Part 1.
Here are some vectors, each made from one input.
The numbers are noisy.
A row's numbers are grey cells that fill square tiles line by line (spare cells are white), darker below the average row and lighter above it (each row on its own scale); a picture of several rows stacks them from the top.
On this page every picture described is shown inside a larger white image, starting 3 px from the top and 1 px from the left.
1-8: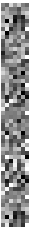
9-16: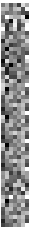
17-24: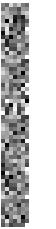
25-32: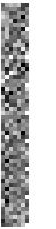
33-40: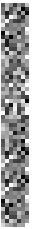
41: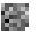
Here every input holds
a point on a 9-point line.
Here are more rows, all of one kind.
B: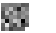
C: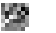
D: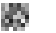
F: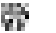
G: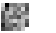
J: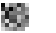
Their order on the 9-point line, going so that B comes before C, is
G, B, C, J, D, F.
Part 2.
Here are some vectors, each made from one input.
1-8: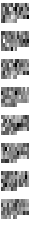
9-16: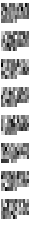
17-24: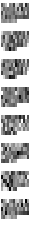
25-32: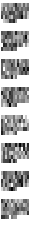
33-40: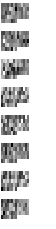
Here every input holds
one of 9 labels.
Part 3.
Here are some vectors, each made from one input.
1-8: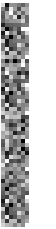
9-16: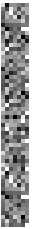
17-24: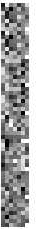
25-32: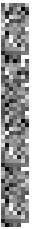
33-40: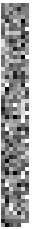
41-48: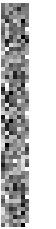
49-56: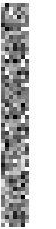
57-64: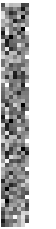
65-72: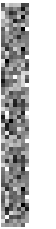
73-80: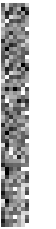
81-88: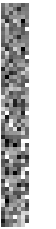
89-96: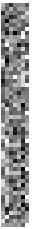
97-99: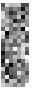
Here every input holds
a point on a 9-point line.
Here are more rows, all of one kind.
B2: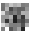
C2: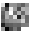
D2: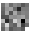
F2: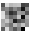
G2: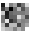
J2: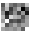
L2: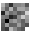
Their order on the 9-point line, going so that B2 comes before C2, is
G2, J2, F2, B2, D2, L2, C2.
